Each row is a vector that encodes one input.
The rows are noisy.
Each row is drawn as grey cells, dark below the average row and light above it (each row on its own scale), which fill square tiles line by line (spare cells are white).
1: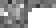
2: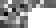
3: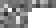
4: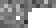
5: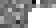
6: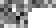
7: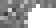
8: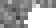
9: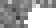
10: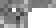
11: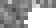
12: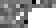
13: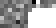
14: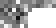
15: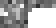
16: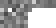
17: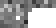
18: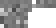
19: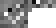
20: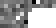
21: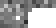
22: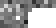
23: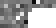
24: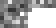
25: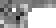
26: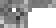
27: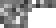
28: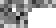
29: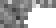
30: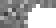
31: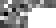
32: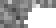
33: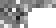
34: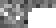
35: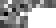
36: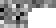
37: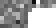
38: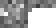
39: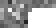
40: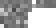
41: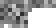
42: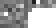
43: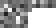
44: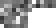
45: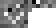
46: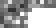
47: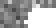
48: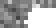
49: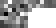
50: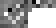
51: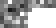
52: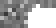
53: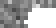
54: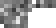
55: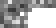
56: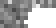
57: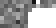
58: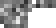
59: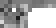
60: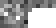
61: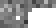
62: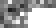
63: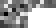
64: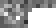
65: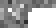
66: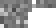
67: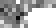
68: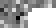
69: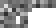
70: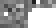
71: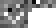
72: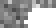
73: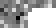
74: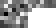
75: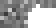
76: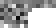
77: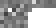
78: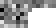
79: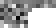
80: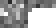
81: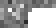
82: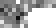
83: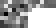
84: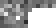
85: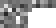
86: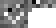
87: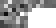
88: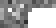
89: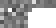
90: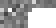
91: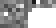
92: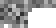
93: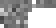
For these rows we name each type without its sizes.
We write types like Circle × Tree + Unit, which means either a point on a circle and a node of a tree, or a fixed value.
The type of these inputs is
Bool × Bool × Bool × Bool + Line.
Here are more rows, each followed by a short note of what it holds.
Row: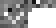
four true/false values
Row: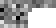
a point on a line
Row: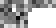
a point on a line
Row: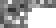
four true/false values
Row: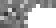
four true/false values
